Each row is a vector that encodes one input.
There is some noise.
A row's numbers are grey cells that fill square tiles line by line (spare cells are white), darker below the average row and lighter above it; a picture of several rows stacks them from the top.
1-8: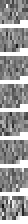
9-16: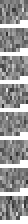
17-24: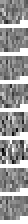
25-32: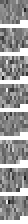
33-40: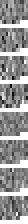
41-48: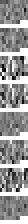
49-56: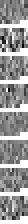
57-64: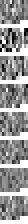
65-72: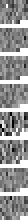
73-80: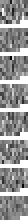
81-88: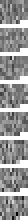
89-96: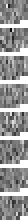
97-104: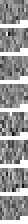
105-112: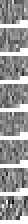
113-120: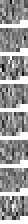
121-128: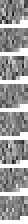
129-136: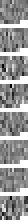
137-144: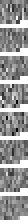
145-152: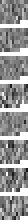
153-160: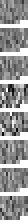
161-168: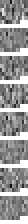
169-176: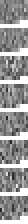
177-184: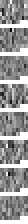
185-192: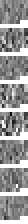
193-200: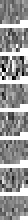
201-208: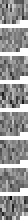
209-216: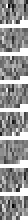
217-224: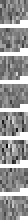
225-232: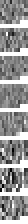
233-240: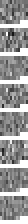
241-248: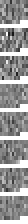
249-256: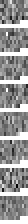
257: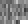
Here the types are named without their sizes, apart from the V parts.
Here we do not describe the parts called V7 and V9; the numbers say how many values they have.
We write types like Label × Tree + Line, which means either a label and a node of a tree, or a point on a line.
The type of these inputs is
Label + (Line + V7) × Tree × V9.
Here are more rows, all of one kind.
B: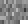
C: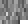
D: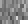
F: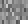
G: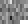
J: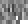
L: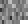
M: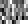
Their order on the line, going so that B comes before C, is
B, C, F, J, D, G, M, L.
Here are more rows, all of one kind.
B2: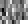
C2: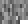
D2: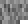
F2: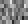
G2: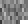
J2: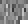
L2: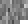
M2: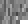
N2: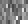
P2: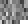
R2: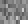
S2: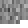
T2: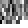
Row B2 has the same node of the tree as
C2, M2 and P2.
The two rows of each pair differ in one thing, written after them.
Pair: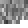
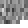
the node of the tree
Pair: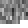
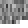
the node of the tree
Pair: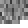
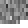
the value of V7
